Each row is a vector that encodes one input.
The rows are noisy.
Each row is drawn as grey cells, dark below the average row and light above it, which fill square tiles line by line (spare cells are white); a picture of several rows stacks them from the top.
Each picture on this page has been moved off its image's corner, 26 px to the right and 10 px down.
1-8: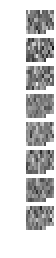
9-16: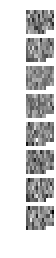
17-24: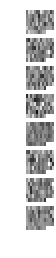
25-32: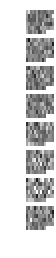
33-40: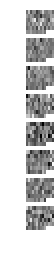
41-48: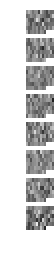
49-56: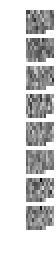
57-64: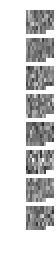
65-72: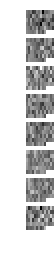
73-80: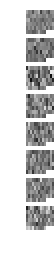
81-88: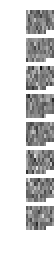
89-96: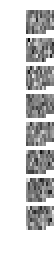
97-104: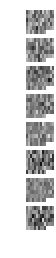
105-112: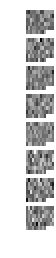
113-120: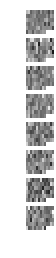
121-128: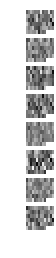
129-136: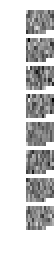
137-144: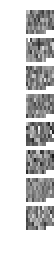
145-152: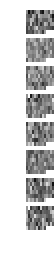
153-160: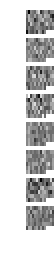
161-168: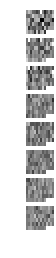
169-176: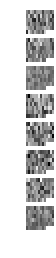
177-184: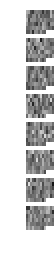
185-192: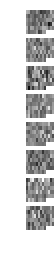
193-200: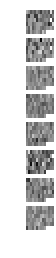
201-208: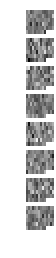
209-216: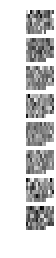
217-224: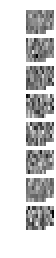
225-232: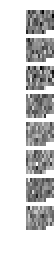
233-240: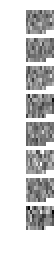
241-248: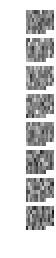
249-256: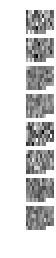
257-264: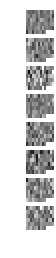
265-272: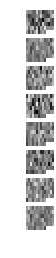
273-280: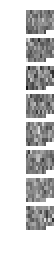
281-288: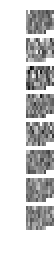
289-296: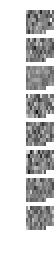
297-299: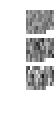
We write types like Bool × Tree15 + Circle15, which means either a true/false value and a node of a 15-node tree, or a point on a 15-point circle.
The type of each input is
Bool × Bool × Bool + Tree15.
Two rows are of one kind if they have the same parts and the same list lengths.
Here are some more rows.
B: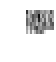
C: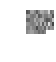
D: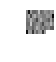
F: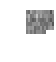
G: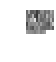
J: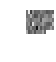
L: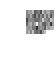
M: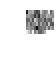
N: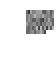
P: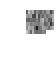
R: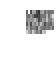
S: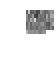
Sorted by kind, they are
B, C, D, G, M, R, S
F, J, L, N, P

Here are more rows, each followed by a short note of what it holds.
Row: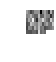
a node of a 15-node tree
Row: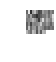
three true/false values
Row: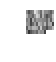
a node of a 15-node tree
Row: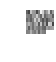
three true/false values
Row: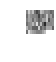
three true/false values
